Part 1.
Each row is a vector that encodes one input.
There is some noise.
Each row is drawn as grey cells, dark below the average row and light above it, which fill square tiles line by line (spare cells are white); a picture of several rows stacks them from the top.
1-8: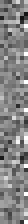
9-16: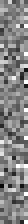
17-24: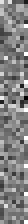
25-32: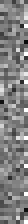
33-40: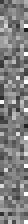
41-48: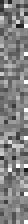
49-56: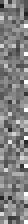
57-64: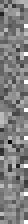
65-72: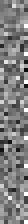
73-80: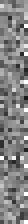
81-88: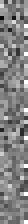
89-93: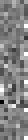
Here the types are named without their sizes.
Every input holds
a point on a line, together with either a fixed value, or three true/false values.
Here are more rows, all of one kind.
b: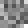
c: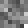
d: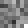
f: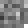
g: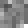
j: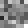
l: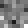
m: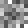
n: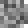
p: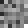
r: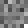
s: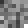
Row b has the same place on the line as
g, l and n.
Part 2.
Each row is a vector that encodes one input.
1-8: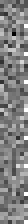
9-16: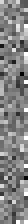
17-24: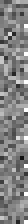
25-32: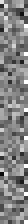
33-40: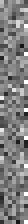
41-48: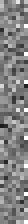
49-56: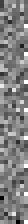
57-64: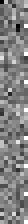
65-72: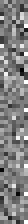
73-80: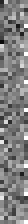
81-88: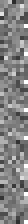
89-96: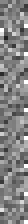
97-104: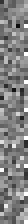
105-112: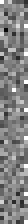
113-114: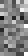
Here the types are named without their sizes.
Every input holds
a list of points on a line.
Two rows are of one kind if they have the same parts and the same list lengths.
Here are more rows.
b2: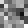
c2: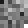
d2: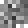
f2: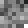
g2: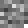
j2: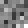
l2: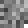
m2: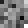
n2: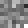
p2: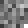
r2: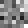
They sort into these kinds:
b2
c2, g2, l2, m2, p2, r2
d2, f2, j2, n2

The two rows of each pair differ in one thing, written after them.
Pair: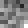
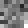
the place on the line in item 1 of the list
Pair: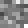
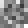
the place on the line in item 2 of the list
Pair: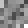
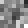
the place on the line in item 2 of the list
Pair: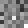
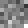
the place on the line in item 2 of the list
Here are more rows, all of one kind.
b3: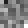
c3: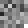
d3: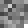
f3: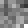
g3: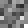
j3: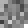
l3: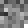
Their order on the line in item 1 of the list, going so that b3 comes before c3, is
b3, j3, c3, d3, l3, f3, g3.
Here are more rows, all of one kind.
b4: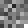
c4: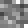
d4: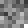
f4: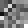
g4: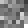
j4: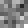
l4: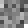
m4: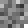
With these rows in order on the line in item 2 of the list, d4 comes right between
b4 and f4.
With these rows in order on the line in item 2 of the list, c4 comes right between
f4 and j4.
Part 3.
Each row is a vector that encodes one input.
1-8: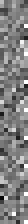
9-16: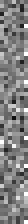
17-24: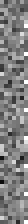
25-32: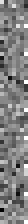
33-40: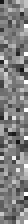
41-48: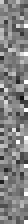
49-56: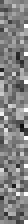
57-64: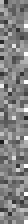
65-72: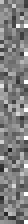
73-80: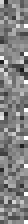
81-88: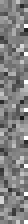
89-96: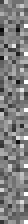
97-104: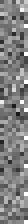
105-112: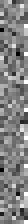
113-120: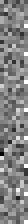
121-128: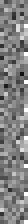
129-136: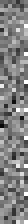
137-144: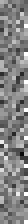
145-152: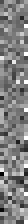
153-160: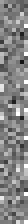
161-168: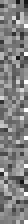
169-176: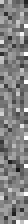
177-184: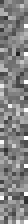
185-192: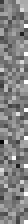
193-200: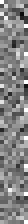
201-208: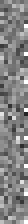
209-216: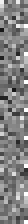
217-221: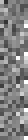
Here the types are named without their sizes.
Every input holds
a list of points on a line.
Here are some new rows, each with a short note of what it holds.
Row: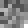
a list of two items
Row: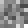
a list of two items
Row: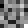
a list of one item
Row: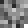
a list of one item
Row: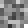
a list of two items
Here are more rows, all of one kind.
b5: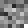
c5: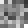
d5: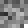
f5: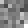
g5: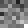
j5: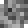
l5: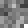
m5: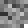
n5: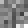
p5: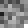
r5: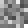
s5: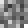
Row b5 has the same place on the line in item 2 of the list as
c5 and r5.
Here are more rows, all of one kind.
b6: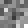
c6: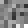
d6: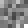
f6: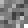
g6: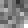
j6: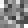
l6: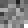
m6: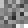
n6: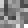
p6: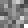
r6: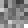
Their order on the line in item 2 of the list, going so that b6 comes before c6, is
g6, m6, b6, l6, c6, r6, n6, p6, d6, f6, j6.
